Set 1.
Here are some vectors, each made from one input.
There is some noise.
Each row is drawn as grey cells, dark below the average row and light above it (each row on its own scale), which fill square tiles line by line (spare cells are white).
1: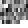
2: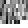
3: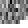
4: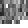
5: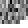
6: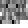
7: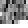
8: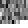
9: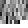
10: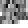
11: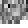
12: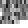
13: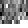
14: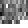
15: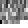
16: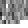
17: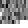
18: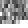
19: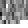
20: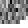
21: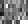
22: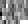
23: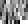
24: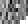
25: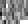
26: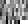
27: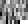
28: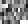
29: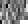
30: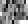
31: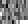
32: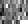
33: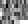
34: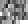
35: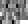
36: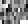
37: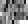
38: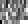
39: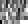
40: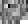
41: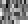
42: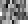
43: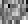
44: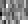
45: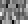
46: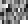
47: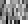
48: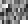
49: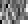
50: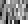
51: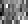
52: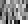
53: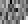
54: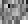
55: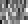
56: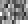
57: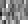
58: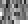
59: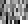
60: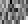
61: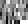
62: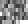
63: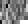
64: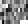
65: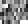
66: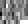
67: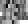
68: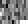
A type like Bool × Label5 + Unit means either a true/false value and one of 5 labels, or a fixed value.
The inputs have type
Label6 + Tree8.
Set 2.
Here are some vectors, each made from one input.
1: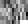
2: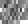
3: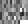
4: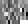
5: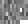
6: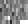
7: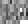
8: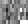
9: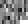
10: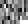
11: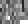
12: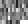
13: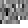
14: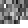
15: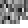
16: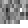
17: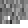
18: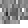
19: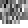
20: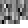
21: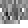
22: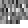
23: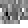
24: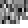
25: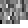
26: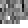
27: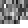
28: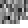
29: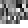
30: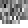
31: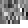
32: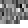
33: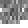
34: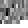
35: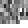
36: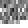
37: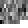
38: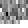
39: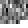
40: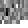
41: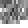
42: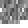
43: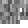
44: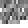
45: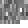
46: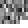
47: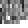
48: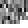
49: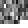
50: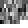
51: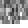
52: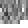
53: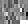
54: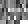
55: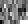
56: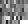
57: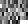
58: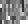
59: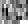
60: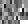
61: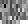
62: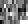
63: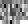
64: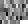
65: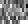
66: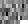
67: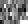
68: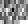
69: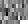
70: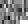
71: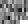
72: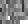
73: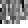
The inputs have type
Label4 × (Tree10 + Unit).
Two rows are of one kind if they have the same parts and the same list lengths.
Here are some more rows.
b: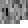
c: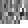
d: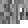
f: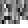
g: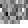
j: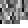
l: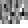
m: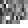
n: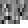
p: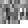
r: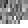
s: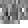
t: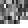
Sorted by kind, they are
b, c, d, g, j, l, m, p, r, s
f, n, t

